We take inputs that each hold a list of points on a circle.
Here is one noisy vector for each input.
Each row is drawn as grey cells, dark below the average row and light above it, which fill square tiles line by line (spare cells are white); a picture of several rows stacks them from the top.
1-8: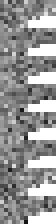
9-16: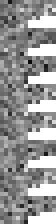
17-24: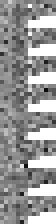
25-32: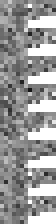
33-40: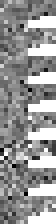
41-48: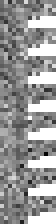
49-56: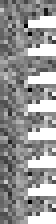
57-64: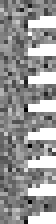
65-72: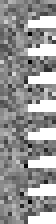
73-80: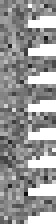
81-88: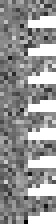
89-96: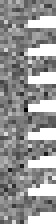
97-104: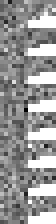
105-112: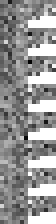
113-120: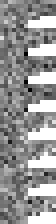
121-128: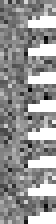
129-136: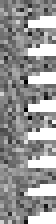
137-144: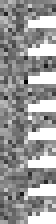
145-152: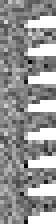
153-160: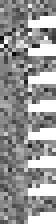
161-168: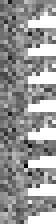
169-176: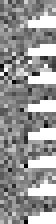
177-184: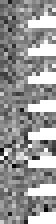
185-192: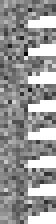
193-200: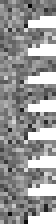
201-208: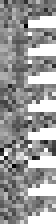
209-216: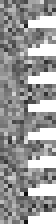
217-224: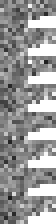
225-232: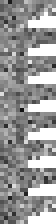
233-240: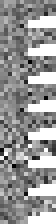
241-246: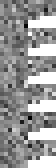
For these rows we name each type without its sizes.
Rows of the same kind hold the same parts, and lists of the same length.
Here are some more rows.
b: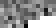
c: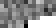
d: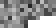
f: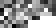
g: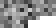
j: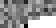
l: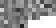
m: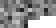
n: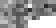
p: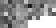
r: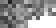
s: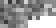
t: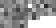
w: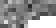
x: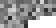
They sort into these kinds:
b, c, d, g, j, m, x
f
l, n, t, w
p, r, s

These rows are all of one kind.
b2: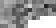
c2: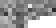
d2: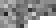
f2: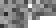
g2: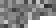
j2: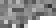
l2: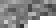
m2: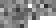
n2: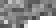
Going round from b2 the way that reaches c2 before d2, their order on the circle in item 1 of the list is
b2, c2, d2, l2, n2, j2, g2, f2, m2.
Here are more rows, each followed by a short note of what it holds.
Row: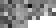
a list of one item
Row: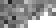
a list of one item
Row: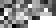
the empty list
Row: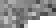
a list of two items
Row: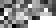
the empty list
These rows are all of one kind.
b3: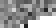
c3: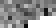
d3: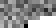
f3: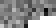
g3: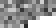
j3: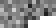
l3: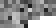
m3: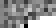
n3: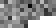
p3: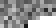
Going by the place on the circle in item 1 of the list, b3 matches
c3 and g3.
